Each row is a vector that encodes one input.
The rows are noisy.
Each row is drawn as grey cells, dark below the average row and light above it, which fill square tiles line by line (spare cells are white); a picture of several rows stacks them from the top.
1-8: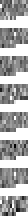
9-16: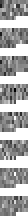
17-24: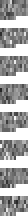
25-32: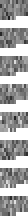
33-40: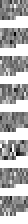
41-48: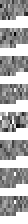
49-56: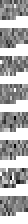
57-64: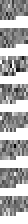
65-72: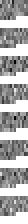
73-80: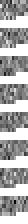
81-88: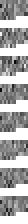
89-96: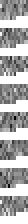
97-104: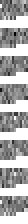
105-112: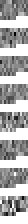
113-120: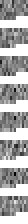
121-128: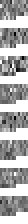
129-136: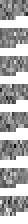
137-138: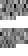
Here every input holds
a list of up to two points on a 5-point line.
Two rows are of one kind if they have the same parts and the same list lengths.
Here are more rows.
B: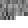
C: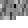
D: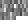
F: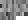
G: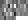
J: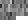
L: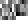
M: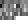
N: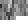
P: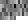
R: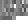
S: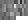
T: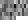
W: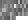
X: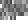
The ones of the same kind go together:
B, D, F, G, J, M, N, R, S, W
C, P, T, X
L

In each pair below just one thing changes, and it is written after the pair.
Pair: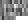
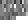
the place on the 5-point line in item 2 of the list
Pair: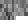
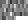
the place on the 5-point line in item 1 of the list
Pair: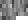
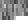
the place on the 5-point line in item 2 of the list
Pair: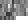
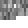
the place on the 5-point line in item 1 of the list
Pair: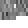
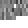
the place on the 5-point line in item 1 of the list
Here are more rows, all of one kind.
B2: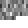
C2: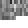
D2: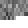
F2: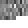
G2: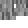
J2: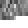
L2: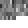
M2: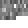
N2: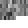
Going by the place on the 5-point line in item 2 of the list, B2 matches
L2 and M2.
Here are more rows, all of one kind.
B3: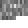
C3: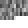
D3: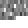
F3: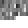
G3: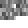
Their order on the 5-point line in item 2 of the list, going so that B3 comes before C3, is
G3, B3, F3, D3, C3.
